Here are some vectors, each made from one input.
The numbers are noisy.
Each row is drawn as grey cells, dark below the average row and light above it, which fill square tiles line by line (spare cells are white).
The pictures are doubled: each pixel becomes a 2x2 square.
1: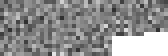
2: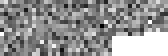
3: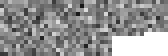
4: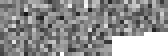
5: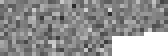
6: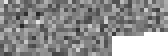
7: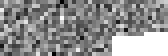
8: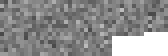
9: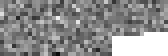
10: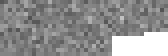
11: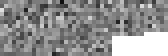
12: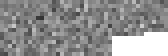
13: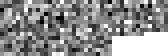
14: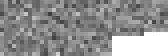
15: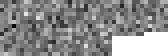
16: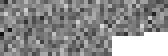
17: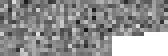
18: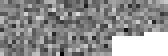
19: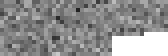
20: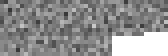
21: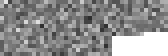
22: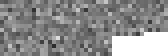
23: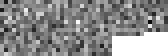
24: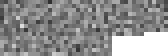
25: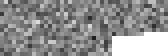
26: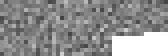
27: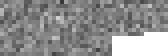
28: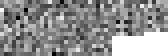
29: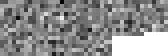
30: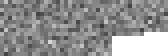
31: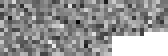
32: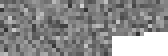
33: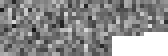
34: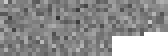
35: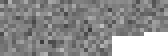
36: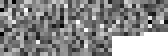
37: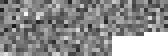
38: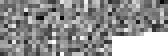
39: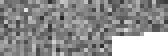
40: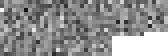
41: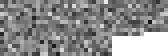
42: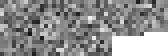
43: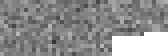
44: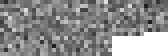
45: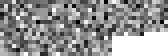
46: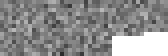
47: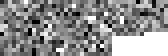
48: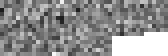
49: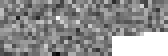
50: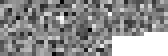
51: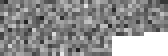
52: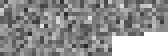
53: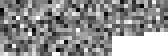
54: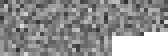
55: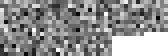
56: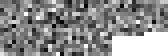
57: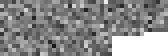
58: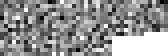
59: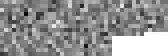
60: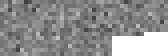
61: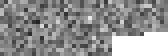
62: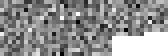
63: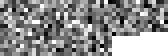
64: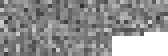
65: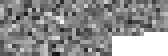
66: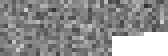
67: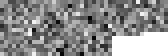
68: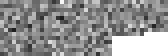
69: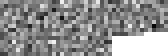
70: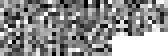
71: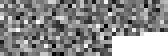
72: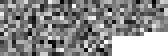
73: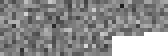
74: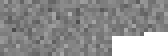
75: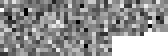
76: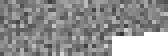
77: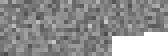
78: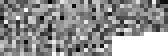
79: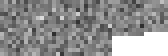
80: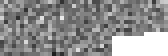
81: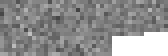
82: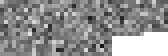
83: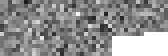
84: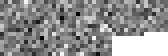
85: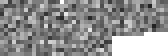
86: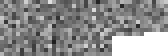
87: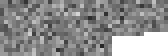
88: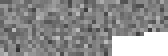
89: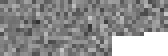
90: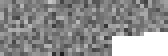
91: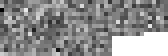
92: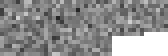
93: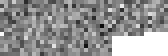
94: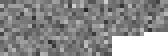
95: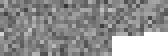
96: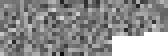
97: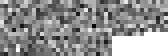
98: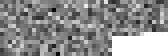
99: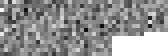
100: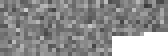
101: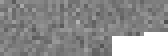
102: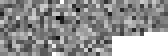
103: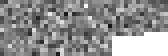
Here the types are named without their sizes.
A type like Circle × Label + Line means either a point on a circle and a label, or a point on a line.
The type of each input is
List(Line).
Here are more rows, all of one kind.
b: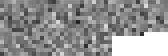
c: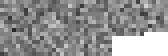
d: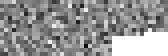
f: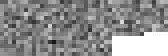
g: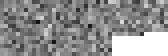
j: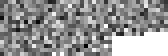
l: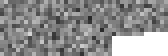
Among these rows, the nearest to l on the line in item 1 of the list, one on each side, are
d and j.
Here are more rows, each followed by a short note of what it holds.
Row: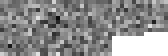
the empty list
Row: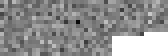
a list of three items
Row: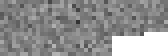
a list of two items
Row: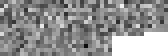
a list of one item
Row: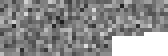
a list of three items
